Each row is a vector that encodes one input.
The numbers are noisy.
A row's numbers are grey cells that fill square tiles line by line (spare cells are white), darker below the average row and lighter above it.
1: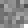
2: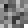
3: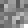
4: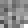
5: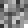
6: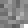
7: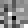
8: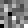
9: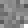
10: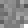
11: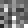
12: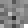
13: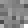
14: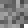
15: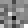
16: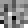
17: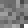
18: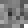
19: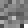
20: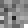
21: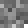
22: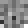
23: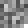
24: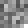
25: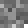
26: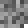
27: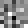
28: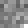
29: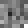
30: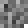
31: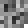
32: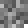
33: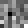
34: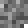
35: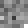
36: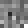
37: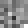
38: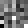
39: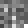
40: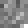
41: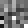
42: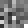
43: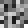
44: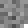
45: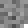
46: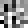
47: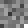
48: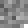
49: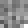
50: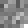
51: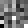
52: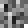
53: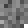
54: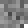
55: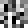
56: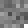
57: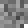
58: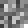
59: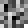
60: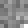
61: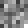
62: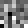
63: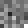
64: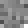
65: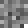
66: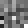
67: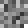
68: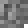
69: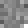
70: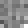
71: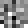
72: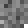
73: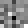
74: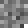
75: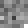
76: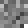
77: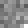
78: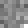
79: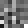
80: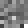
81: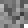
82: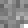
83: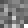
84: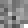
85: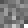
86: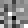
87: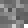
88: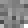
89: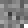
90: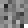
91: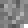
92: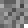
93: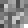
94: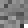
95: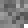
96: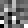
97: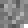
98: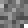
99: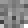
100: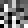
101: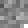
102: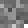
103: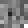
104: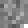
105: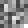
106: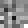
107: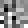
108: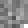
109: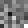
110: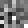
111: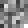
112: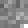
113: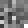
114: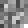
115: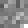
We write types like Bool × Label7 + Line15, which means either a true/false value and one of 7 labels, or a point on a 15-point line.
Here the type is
Tree10 + Tree14.
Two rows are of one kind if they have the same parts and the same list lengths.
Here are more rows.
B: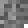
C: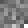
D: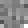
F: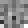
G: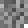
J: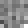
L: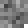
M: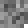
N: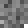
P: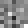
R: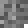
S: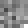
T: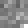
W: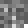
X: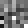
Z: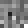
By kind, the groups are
B, C, G, L, M, N, R, W, X, Z
D, F, J, P, S, T

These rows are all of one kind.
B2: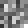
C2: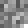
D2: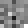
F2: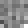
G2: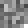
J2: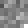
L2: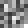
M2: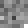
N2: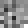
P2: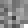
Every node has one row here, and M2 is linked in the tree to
J2.
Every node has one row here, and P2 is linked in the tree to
B2 and N2.
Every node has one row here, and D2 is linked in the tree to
B2.
